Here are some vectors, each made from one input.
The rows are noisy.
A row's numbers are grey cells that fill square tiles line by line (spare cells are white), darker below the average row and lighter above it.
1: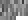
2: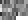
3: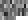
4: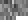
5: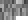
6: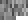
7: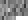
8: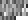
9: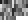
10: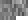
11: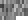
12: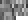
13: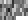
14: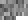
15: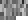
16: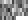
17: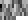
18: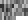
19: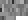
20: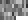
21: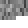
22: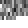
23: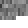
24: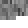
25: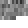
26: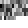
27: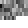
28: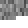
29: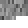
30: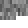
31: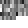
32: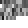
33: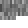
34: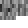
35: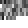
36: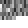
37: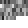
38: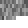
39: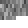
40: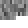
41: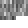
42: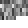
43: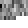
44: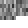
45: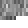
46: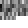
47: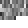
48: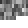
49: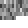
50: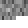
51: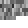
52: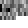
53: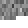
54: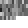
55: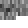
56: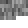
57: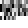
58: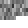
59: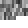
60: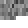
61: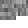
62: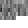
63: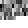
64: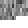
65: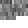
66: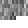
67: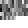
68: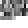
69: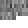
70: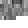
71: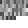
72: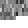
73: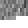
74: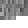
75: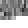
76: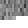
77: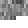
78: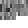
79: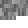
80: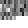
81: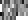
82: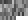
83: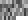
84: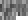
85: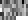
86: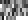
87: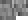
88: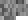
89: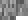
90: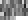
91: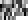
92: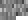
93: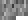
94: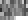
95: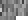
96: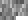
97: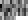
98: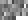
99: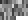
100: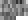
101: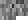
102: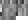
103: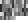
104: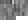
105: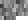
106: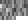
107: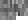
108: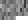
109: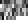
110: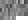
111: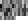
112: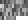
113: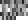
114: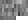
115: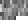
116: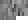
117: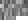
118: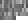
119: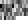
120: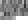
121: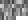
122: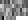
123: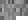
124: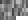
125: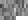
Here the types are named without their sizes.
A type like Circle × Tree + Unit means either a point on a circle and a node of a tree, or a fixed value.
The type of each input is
Bool × Circle + Label.
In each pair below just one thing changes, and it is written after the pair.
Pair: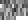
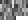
the true/false value
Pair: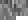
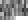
the true/false value
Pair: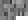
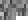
the place on the circle
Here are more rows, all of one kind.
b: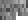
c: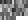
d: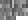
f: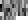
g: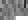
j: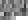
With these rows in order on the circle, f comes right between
c and j.
